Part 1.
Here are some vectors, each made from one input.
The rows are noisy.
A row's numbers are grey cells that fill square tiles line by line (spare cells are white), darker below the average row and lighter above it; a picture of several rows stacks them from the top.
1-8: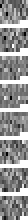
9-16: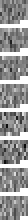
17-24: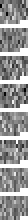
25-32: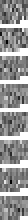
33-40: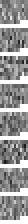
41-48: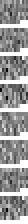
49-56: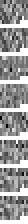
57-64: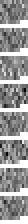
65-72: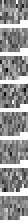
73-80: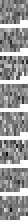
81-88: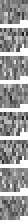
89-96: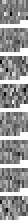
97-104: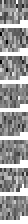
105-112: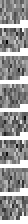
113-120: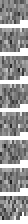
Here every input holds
either a point on a 13-point line, or a point on a 15-point line.
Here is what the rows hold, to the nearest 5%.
About 40% of them hold a point on a 13-point line. The rest hold a point on a 15-point line.
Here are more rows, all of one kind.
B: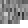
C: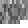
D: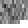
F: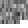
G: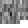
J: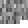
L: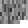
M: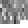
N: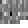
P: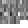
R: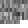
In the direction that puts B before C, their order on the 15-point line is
M, J, F, R, B, L, D, C, G, P, N.
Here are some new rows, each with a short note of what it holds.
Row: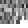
a point on a 13-point line
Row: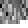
a point on a 13-point line
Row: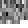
a point on a 13-point line
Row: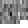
a point on a 15-point line
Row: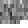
a point on a 15-point line
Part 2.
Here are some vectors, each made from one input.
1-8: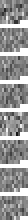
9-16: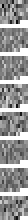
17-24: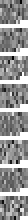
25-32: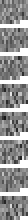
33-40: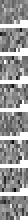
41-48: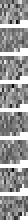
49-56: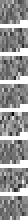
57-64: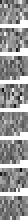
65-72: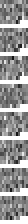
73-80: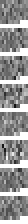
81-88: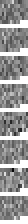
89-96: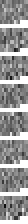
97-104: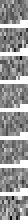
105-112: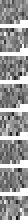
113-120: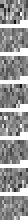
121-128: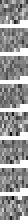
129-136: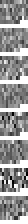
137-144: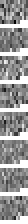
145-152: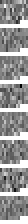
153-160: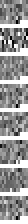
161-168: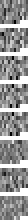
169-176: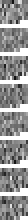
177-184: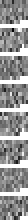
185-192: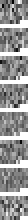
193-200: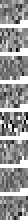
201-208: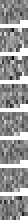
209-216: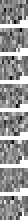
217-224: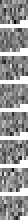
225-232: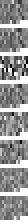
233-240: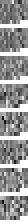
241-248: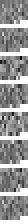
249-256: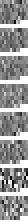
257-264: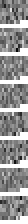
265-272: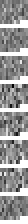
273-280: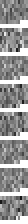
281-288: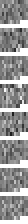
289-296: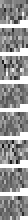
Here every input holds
a list of up to two points on a 12-point line.
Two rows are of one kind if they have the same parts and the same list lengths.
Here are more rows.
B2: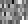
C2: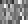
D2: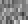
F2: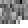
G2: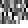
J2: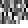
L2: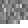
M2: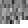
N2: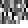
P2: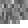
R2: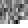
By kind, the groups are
B2, C2, R2
D2, F2, L2, M2, P2
G2, J2, N2

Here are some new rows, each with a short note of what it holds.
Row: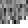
a list of two items
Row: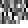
the empty list
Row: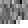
a list of one item
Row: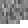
a list of one item
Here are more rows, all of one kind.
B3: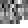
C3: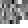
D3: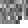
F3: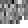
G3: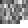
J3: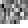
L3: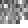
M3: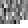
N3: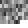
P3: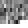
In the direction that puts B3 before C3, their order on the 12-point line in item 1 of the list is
B3, C3, F3, L3, G3, D3, N3, P3, M3, J3.
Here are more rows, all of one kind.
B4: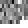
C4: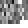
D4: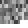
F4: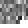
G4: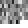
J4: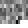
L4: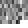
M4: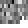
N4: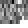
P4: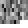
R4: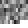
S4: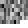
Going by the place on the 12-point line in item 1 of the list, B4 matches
C4, G4 and M4.
